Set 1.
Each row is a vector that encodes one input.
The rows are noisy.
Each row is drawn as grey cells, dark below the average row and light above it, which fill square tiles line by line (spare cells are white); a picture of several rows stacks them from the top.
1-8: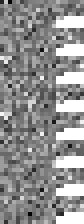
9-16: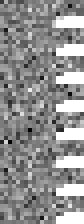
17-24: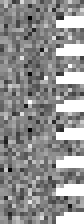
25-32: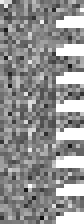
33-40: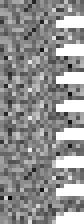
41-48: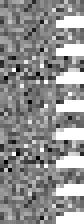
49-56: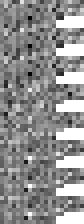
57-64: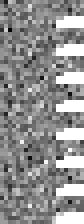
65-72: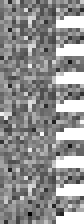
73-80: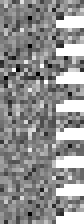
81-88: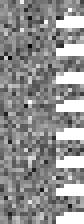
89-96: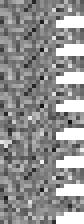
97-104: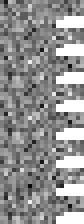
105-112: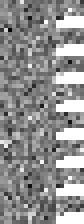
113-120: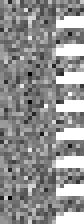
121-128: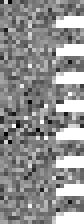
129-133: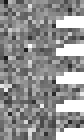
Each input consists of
either a point on a 10-point circle, or a fixed value.
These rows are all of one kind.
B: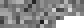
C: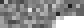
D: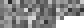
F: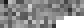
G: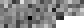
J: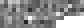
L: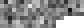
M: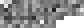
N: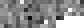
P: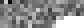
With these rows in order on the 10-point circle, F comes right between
C and L.
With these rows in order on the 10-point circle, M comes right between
G and L.
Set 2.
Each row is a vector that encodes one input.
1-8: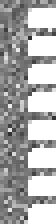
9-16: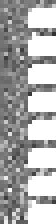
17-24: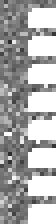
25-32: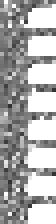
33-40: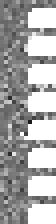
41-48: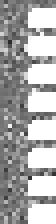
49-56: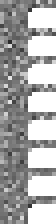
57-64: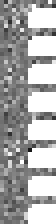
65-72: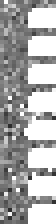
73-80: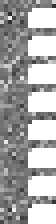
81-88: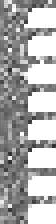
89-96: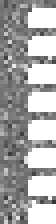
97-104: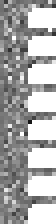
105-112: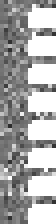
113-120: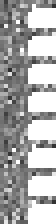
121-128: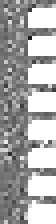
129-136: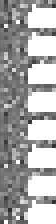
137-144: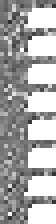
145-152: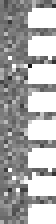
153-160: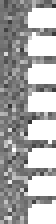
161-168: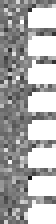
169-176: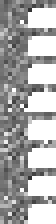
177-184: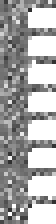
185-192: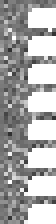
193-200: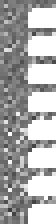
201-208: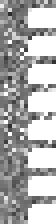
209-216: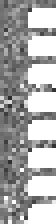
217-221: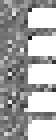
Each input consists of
four true/false values.
